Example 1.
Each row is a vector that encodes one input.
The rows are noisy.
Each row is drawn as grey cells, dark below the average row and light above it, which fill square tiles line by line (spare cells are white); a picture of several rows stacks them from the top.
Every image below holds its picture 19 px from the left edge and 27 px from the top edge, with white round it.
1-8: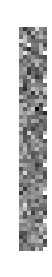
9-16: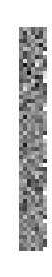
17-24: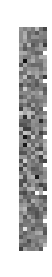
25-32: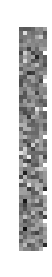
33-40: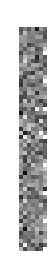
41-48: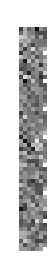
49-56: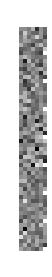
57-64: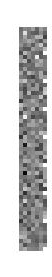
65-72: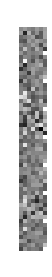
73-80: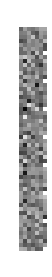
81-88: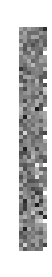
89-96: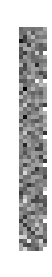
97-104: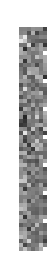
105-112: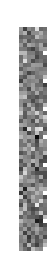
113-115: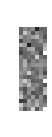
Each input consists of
a point on a 5-point circle and a true/false value.
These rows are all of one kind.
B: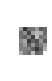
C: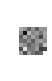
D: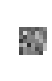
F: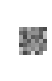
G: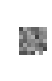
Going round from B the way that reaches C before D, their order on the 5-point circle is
B, F, C, G, D.
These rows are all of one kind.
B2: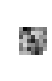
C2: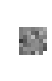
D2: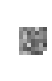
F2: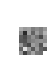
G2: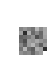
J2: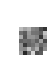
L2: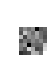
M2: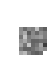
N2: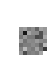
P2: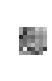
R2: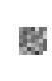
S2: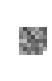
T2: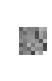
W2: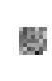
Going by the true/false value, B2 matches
L2, N2, S2 and T2.
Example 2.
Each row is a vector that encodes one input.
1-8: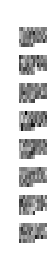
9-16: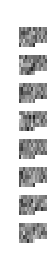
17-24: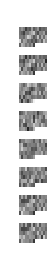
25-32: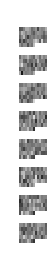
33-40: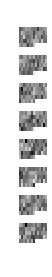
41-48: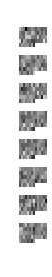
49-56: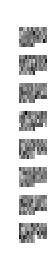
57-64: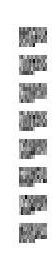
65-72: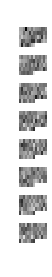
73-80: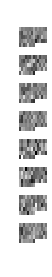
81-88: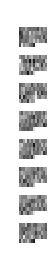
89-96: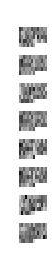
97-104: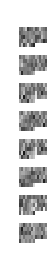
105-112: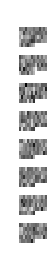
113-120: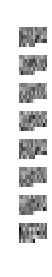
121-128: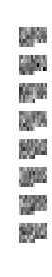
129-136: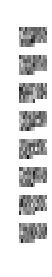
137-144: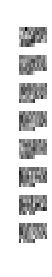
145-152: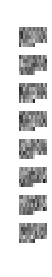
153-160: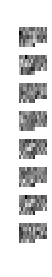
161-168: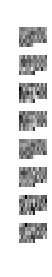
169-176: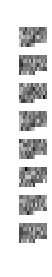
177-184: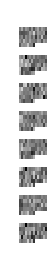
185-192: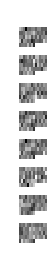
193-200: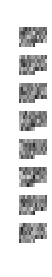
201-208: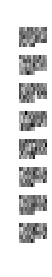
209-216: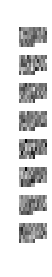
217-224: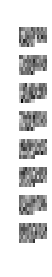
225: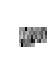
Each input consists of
a point on a 9-point line and a true/false value.
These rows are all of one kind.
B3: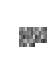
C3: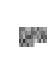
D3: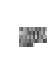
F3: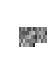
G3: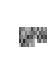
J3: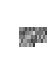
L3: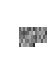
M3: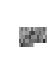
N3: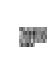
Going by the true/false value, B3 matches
F3, J3 and L3.
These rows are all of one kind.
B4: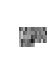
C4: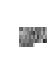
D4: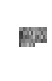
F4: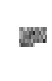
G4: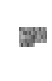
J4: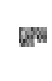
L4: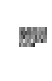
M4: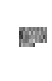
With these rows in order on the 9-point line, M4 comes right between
D4 and J4.
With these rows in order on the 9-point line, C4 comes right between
D4 and F4.
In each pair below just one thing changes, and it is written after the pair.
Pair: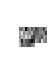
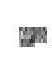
the place on the 9-point line
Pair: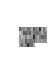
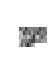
the place on the 9-point line
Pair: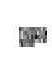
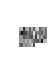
the true/false value
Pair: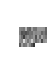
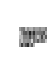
the true/false value
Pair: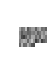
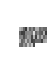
the place on the 9-point line
